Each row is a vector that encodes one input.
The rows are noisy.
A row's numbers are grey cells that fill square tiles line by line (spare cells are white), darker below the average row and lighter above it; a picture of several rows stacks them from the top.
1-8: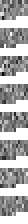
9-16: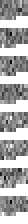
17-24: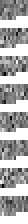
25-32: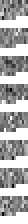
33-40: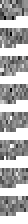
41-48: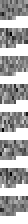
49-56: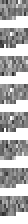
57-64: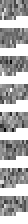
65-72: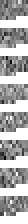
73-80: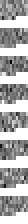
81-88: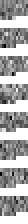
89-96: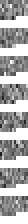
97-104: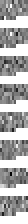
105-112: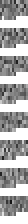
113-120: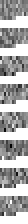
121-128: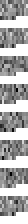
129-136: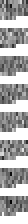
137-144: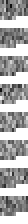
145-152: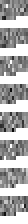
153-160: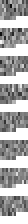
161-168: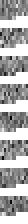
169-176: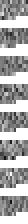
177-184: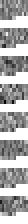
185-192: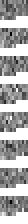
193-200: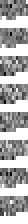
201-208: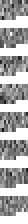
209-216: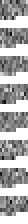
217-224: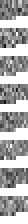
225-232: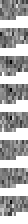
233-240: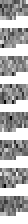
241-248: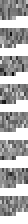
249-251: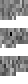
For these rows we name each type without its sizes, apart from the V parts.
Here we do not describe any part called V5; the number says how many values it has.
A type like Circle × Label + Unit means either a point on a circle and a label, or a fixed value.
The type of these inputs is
Label × (Line + V5) × Tree × (Tree + Unit).
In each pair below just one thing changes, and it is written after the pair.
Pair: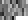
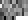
the node of the tree
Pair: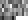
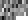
the value of V5
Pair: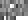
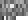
the label
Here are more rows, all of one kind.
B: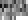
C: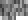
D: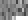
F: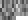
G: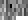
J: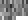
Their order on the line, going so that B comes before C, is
B, C, D, F, J, G.
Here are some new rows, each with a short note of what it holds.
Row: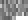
a label, a point on a line and a node of each of two trees
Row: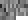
a label, a node of a tree and a value of V5
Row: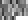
a label, a node of a tree and a value of V5
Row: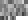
a label, a node of each of two trees and a value of V5
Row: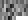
a label, a point on a line and a node of each of two trees
